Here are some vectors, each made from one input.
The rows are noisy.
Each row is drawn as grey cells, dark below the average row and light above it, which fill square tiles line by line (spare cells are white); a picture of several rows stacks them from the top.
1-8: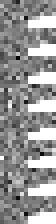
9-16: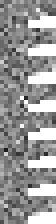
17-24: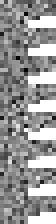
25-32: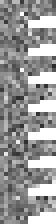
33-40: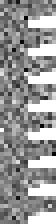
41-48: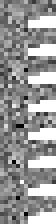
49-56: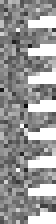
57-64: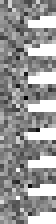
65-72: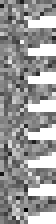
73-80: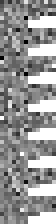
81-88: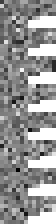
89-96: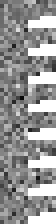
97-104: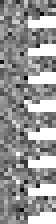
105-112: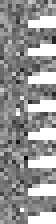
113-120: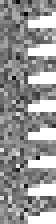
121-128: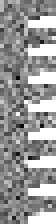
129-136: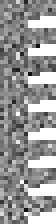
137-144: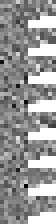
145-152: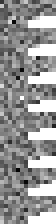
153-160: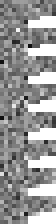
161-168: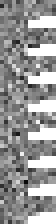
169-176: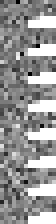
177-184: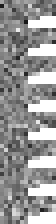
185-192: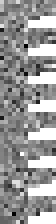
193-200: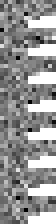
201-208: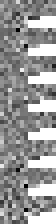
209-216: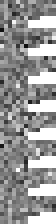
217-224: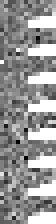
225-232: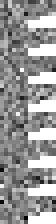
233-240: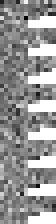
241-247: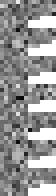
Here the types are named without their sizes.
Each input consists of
a point on a line, together with either a point on a circle, or a point on a line.
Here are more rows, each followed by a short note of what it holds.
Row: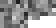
a point on each of two lines
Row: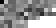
a point on each of two lines
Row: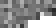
a point on a circle and a point on a line
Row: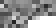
a point on each of two lines
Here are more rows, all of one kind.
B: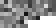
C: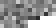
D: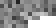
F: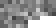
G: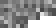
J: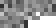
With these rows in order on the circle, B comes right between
C and G.
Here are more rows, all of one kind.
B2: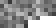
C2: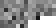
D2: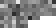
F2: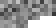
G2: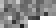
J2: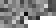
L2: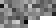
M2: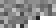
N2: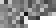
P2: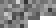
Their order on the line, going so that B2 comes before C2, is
N2, J2, B2, L2, F2, D2, P2, C2, G2, M2.
